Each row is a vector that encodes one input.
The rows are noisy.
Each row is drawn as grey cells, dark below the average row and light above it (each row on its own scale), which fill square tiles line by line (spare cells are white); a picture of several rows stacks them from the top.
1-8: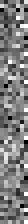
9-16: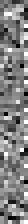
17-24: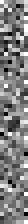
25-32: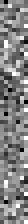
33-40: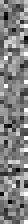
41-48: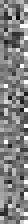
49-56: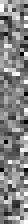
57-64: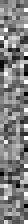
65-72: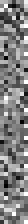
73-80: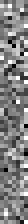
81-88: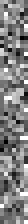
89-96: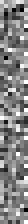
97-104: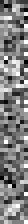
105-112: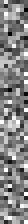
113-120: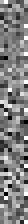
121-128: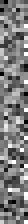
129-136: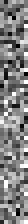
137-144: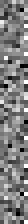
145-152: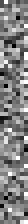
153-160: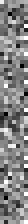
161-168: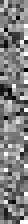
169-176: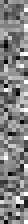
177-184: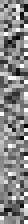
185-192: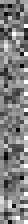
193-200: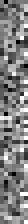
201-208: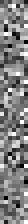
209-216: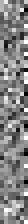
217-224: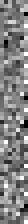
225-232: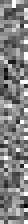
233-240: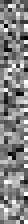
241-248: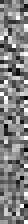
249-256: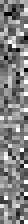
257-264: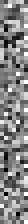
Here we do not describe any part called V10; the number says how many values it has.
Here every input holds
either a point on each of two 5-point lines, or a list of up to two items, each a point on a 4-point line and a value of V10.
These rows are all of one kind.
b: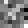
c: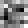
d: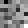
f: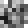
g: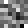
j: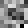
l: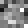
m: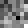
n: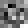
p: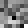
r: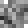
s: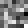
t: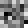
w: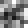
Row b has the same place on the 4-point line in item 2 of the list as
f, l, n and s.
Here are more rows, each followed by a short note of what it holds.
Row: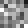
a point on each of two 5-point lines
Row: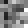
a point on each of two 5-point lines
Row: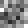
a list of one item
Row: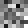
the empty list
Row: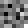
a list of two items
